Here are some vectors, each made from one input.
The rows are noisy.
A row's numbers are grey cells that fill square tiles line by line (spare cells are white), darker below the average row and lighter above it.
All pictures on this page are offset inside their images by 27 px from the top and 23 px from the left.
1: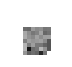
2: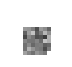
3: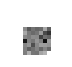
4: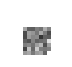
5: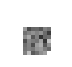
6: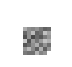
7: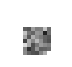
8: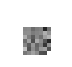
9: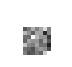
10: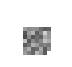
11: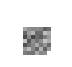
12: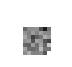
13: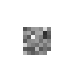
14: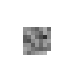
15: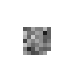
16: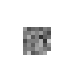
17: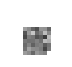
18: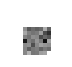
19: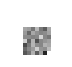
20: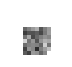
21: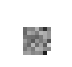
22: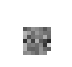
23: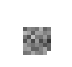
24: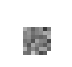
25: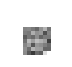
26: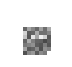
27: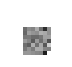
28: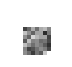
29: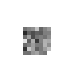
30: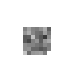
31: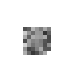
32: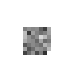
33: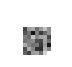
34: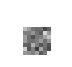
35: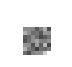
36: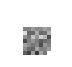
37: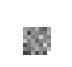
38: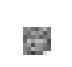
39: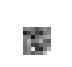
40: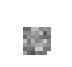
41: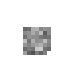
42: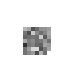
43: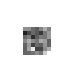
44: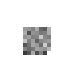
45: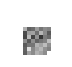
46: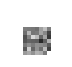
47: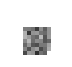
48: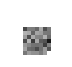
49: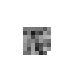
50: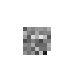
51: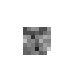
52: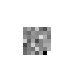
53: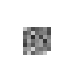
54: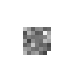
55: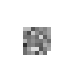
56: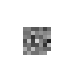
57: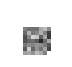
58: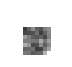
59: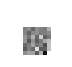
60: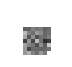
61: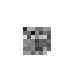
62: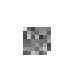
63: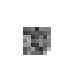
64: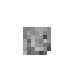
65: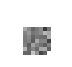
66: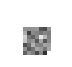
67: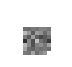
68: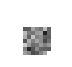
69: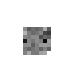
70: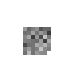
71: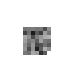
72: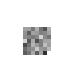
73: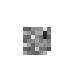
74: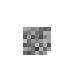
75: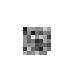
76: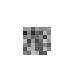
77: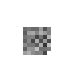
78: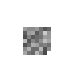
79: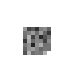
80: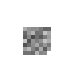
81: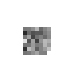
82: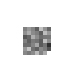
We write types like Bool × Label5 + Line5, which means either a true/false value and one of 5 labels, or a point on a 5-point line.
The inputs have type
Label6 × Line5 × Tree8.
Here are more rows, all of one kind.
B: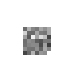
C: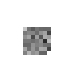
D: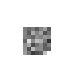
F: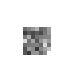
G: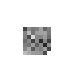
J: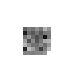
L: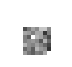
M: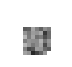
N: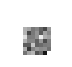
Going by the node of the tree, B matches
G and L.
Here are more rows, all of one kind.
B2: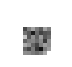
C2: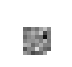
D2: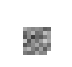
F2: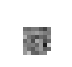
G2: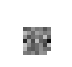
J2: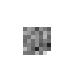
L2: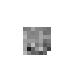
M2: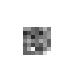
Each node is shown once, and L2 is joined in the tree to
D2.
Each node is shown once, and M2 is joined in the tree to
C2.
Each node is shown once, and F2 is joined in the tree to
B2, C2 and D2.
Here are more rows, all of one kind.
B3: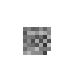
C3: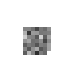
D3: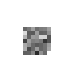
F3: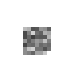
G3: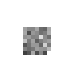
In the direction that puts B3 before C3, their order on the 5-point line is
B3, F3, G3, D3, C3.
